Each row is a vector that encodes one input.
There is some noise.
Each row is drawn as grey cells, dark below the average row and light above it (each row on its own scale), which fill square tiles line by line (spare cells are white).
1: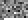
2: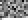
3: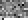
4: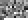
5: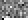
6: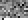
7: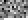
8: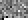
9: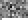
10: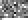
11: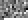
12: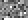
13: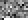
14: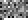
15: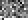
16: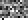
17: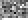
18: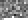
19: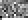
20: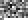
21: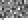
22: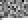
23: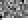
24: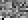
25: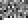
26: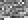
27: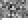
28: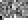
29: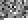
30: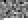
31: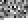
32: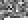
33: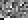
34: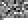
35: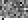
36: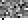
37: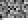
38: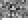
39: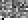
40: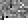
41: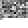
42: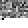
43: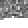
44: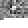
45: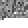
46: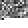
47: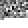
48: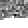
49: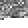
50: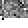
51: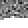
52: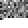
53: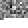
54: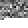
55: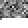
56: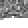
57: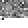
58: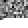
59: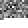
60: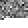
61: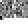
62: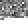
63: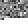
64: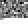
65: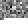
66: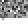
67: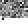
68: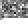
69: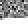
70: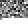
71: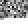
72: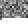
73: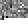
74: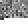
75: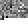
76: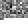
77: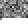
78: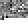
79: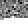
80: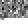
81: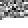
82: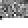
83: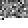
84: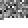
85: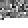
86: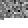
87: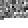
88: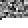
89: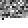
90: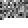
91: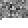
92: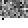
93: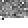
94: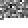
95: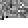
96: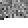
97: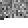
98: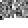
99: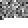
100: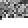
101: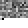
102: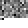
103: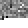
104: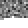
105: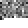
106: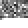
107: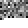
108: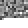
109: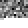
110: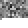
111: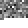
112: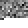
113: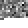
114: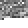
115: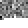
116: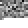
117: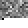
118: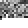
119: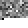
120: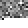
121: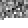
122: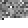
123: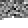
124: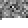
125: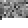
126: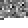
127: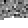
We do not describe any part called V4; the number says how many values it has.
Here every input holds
either one of 5 labels and a point on a 5-point line, or a true/false value and three values of V4.
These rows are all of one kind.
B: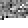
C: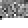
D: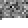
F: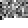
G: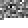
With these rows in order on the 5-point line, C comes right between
D and F.
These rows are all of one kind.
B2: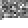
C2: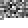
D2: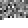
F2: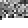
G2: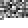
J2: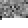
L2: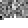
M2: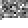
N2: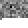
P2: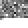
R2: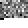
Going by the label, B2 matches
F2, M2 and P2.
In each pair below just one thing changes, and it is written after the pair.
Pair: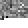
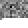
the label
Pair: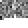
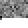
the label
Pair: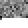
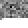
the place on the 5-point line
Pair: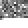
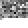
the place on the 5-point line
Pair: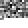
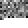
the place on the 5-point line
